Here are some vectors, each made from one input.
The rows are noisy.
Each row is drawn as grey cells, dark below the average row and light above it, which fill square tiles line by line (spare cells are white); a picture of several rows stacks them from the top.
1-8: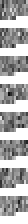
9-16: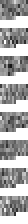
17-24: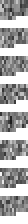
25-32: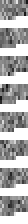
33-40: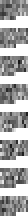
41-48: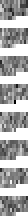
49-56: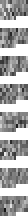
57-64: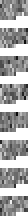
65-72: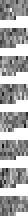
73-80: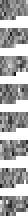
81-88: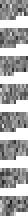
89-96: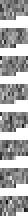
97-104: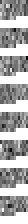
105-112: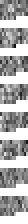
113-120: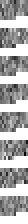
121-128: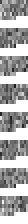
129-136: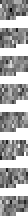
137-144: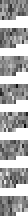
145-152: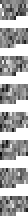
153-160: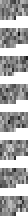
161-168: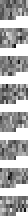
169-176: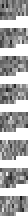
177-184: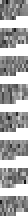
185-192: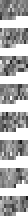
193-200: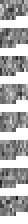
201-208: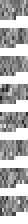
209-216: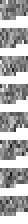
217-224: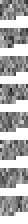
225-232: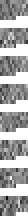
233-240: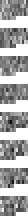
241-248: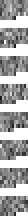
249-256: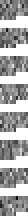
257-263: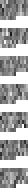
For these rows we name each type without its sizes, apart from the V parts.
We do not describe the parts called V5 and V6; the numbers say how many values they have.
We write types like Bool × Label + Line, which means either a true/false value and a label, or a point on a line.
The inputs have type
Tree × (Tree + V5) × (Tree + V6).
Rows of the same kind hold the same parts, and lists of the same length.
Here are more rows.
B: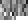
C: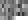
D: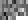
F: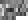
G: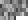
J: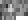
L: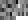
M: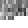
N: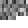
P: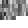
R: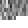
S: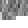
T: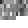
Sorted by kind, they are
B, M, R, S, T
C, F
D, L, N, P
G, J

